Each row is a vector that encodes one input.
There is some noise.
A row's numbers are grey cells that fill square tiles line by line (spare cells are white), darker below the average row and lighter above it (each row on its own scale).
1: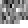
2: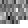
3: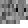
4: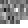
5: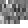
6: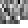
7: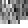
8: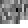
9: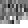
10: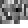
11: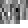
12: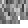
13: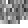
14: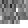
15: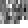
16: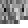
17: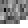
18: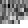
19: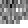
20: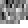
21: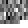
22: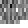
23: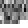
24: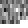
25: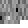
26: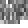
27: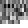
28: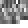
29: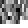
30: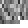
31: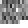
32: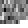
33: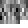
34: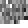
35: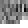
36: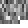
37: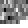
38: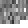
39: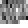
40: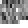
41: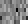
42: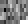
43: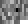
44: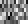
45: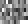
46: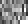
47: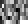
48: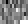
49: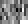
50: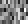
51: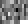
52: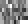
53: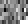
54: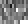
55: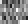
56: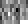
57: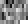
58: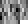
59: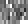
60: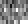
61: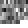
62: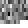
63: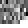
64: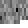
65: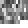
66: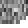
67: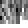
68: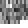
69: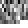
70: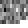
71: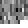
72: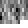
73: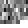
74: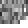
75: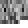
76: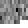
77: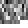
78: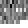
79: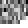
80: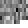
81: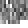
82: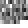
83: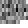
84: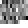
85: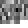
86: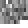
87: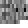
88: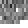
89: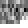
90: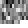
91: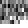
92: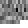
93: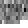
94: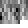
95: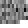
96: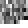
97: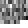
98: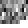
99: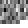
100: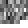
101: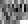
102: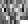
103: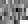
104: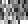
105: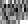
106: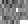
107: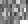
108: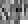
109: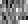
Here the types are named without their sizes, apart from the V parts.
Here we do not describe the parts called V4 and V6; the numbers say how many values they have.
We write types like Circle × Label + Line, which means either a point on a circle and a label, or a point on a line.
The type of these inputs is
(Bool × Bool × Bool × V4 + Line) × V6.
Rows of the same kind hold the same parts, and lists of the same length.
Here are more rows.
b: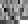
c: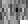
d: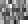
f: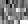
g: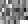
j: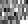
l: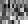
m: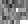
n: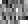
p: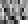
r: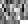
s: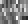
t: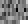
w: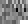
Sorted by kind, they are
b, d, g, n, p, r, s, t, w
c, f, j, l, m

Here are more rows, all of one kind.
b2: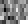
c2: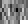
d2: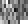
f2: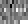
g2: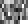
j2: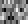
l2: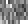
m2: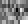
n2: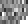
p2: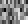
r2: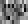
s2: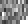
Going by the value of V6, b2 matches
j2, n2, p2 and s2.
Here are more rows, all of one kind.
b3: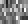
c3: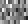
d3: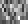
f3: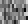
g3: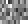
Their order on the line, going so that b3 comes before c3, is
d3, f3, b3, c3, g3.
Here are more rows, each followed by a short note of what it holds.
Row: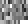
a point on a line and a value of V6
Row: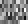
three true/false values, a value of V4 and a value of V6
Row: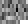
a point on a line and a value of V6
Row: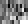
three true/false values, a value of V4 and a value of V6
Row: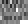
three true/false values, a value of V4 and a value of V6
